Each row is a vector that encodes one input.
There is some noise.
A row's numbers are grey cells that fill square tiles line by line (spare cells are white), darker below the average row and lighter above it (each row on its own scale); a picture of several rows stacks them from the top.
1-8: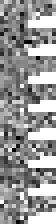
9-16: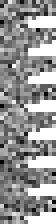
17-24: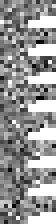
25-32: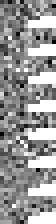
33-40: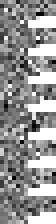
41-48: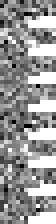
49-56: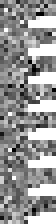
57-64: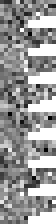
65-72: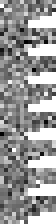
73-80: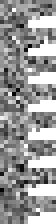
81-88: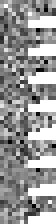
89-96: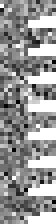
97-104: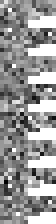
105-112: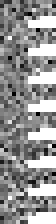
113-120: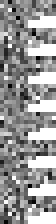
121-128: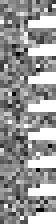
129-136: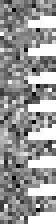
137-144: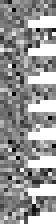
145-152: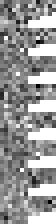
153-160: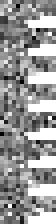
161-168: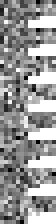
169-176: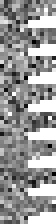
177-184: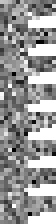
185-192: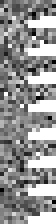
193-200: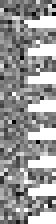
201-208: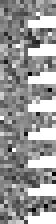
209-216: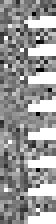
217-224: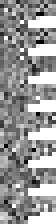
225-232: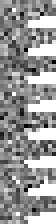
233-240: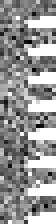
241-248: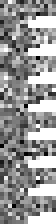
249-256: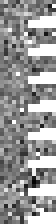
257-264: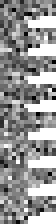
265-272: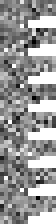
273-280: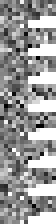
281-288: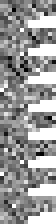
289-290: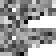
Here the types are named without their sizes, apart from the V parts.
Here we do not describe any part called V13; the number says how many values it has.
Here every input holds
a point on a line, together with either three true/false values, or a list of values of V13.
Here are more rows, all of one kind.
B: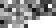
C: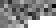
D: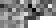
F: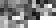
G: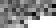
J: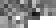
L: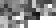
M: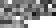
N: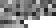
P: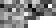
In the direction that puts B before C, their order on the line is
F, L, J, D, P, B, M, N, G, C.
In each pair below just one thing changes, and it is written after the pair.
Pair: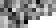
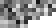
the value of V13 in item 1 of the list
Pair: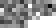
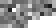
the place on the line
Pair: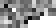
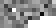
the place on the line
